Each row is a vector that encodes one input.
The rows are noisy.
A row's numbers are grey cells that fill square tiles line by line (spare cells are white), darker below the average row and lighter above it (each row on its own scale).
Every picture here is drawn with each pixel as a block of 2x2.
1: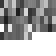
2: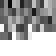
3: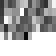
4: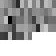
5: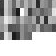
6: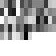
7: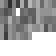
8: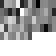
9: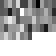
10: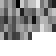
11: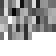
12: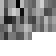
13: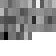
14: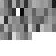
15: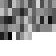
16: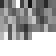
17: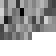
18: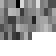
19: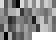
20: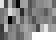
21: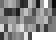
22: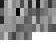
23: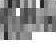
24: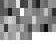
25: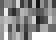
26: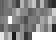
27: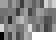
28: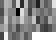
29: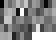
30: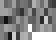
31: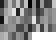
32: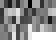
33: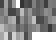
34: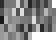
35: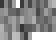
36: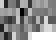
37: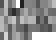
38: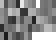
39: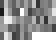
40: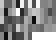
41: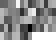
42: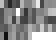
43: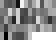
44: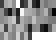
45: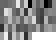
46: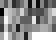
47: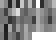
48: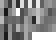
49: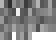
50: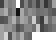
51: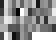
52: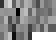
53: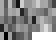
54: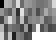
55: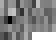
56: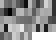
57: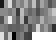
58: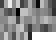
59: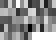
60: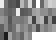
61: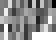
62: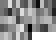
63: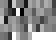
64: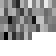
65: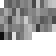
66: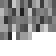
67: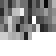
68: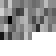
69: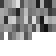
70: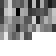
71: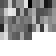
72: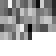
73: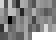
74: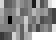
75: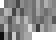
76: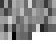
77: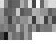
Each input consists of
a true/false value, together with either a fixed value, or a point on a 5-point line and a point on a 6-point line.
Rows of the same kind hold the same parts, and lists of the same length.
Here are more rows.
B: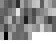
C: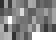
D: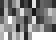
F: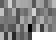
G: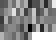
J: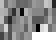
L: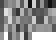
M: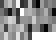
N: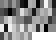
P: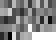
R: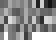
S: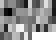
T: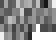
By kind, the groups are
B, C, D, F, G, J, L, P, R, T
M, N, S

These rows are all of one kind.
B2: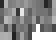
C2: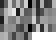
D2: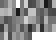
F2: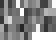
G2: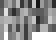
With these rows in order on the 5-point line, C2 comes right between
B2 and D2.
